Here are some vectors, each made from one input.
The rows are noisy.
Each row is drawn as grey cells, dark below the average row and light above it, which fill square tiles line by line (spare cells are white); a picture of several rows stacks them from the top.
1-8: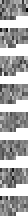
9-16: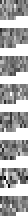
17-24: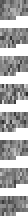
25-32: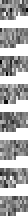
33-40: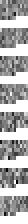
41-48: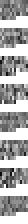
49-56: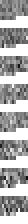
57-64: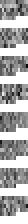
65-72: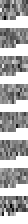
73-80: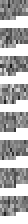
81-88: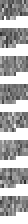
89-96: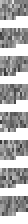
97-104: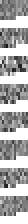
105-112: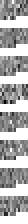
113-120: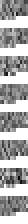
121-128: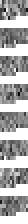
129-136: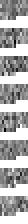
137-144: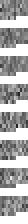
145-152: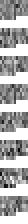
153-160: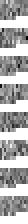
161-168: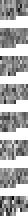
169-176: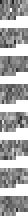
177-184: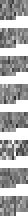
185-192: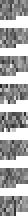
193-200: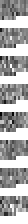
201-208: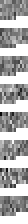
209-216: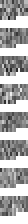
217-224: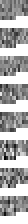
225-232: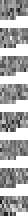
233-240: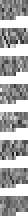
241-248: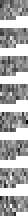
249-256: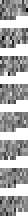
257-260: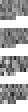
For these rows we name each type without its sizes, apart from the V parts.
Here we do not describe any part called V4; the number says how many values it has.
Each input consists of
a value of V4, together with a list of points on a line.
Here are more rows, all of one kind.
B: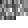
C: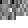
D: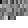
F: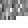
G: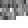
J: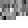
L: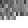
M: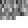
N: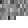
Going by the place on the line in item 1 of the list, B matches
C, G and J.
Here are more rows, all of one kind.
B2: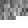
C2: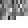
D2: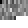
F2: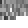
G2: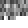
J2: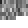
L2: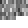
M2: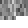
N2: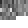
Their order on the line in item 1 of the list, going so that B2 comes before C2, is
G2, B2, C2, M2, L2, D2, J2, F2, N2.
